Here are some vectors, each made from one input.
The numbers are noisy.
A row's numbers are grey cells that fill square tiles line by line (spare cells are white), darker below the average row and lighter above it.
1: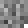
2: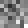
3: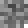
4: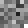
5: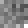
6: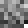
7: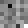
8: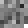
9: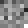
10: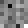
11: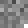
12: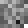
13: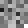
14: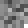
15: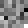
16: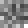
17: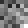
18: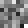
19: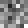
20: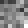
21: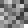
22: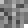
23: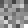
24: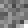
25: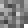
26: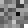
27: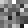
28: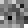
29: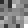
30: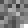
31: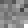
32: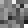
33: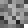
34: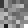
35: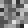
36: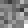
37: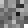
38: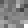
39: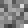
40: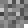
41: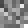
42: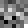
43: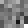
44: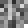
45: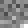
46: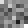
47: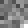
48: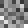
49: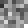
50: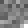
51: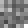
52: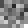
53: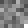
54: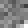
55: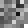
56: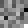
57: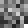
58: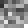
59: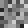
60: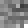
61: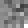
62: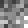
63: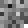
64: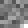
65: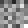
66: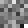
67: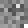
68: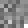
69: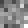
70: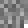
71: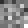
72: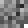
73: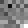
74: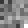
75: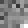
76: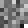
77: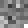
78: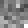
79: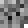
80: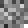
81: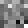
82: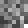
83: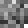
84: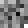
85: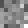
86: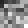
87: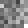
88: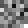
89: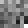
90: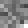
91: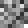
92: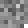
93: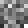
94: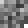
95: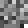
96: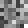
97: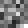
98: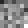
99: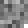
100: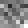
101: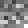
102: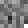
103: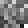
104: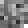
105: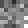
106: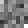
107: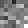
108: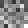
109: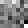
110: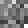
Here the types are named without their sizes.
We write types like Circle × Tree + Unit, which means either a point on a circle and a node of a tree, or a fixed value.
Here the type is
Bool × Bool × Bool × Bool × Circle + Tree + Unit.
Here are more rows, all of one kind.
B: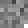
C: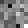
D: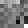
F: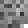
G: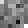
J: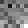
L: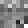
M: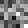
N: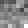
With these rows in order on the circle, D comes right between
G and L.
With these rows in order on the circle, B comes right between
F and N.
